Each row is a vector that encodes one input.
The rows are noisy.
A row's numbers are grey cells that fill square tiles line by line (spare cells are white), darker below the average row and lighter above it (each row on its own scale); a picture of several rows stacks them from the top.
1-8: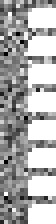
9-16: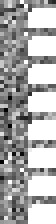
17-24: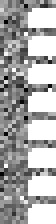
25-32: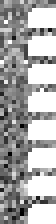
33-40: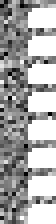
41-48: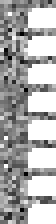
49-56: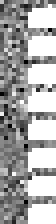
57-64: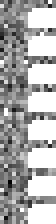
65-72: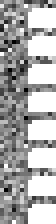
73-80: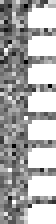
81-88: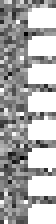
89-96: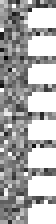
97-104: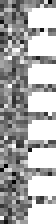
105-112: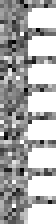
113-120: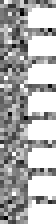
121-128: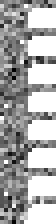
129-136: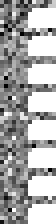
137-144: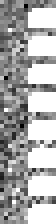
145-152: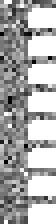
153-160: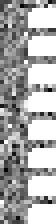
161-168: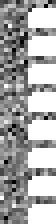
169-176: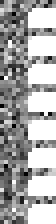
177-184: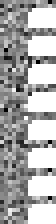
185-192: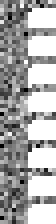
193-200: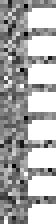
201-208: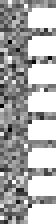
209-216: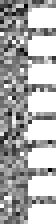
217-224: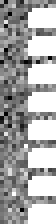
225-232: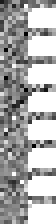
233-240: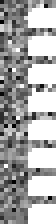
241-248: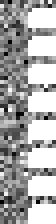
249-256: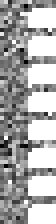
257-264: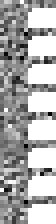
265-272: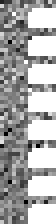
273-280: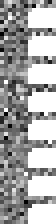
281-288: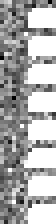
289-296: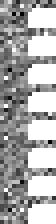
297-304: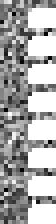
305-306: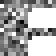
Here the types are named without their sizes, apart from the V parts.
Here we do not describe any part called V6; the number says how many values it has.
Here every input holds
a list of items, each a true/false value and a value of V6.
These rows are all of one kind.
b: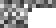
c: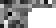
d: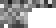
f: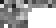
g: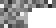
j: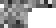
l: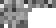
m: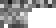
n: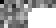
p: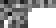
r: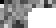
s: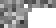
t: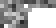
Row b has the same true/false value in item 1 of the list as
s and t.
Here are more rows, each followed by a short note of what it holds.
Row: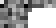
a list of two items
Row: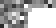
a list of one item
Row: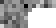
a list of two items
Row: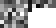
a list of one item
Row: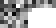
a list of two items
